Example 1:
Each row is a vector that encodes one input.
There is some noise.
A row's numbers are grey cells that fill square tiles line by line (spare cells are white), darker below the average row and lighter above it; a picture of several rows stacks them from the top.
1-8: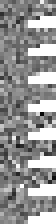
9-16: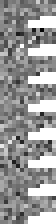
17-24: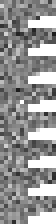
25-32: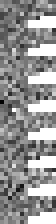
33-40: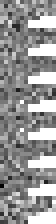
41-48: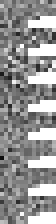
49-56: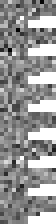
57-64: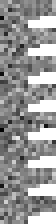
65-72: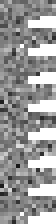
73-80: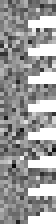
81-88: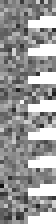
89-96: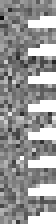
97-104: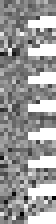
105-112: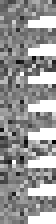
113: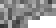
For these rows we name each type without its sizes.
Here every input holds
a point on a line.
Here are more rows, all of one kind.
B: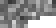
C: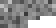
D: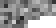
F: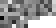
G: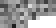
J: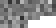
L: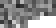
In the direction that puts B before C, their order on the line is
G, L, J, B, D, C, F.
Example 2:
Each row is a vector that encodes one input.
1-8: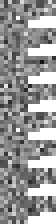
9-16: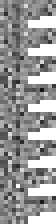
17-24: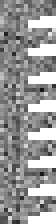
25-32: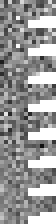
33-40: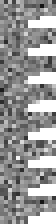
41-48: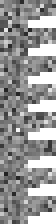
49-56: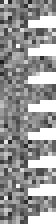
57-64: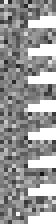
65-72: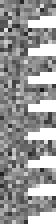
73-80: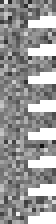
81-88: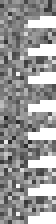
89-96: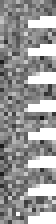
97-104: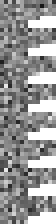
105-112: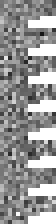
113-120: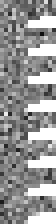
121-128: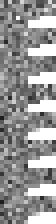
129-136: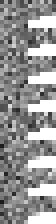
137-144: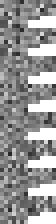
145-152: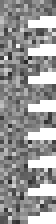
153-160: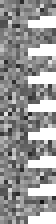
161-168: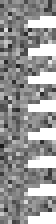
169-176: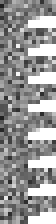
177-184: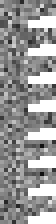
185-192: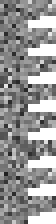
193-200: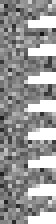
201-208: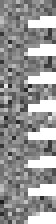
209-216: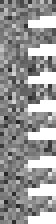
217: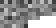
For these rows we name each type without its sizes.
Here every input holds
a node of a tree.
